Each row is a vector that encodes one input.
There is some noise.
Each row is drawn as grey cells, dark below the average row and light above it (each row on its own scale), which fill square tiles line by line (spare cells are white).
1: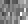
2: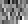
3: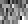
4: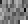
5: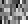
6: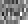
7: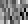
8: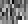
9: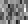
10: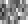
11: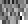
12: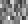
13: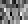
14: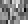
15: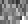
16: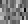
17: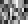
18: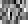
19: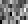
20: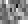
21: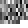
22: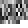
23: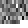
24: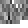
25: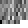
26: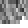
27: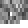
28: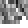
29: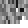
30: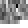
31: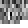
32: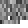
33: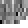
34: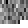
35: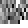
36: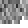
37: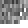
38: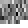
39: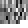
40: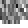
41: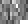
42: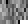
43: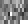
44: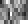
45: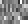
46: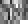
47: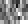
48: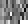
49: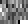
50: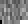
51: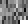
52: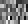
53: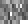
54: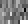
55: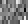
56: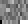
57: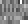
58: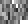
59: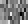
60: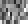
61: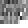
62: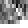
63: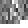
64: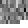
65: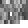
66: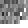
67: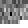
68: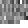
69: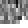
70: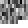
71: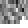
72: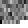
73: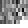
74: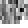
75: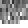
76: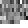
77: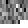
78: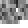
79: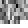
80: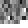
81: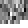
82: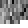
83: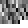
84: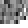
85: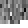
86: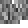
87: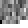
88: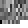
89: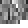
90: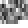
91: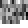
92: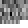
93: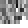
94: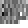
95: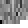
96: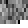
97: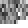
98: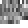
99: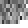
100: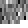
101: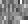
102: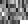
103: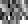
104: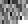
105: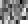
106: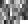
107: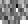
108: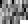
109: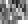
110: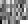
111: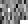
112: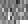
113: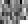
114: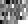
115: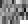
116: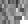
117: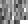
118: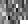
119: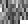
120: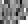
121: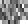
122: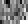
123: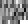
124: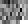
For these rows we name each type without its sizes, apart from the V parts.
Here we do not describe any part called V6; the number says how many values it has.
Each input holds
either three true/false values and a value of V6, or a list of points on a line.
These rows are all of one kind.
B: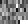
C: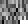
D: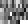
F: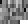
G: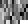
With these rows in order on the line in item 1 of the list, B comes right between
C and F.
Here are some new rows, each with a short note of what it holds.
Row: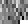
a list of two items
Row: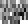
a list of two items
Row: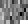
a list of two items
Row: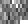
a list of one item
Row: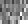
three true/false values and a value of V6
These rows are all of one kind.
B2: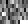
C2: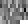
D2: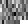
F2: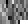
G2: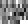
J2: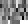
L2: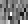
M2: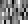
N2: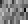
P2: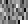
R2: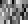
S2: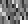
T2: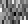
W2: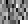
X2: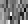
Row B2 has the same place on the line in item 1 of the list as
D2, F2, S2 and T2.
